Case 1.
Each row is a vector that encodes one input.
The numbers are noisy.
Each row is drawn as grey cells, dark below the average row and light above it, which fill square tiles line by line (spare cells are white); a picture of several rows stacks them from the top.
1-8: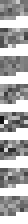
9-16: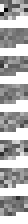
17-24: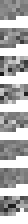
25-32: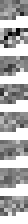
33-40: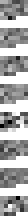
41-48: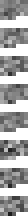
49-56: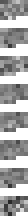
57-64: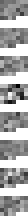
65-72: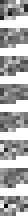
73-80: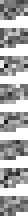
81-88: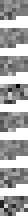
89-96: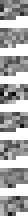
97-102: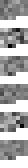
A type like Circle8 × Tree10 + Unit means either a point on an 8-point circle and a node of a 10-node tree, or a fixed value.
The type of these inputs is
Bool × Line10.
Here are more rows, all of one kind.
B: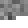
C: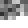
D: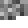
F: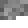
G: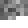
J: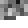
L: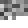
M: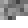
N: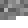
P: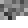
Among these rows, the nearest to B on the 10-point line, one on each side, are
F and G.
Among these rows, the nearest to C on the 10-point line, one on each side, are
J and P.
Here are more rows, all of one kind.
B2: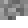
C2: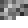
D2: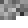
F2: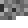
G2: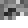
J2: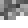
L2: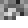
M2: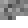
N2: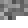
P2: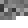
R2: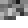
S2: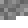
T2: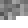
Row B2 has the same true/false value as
D2, G2, M2 and N2.
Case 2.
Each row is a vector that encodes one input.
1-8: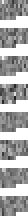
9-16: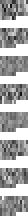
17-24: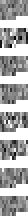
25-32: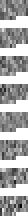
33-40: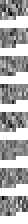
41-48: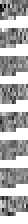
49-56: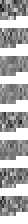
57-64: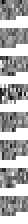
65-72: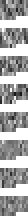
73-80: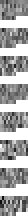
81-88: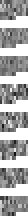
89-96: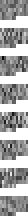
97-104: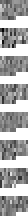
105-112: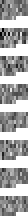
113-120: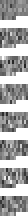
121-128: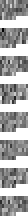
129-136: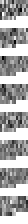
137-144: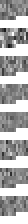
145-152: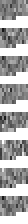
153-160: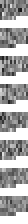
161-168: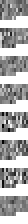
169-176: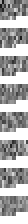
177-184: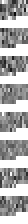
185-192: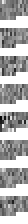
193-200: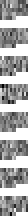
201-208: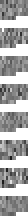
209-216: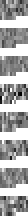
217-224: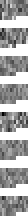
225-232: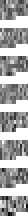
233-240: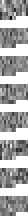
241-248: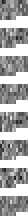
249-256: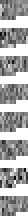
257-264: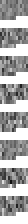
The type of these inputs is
Circle9 + Line19.
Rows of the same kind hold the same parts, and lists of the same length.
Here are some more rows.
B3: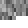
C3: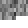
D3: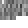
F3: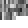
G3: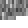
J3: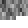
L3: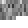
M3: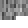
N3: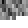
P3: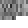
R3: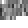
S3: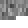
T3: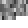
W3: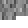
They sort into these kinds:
B3, C3, D3, L3, M3, P3, R3, S3, T3, W3
F3, G3, J3, N3

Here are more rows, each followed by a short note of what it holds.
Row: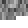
a point on a 9-point circle
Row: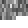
a point on a 9-point circle
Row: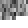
a point on a 19-point line
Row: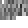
a point on a 19-point line
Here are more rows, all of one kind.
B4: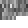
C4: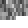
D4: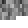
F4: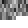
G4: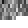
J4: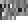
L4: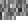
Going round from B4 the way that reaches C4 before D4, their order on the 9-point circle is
B4, C4, D4, G4, L4, J4, F4.
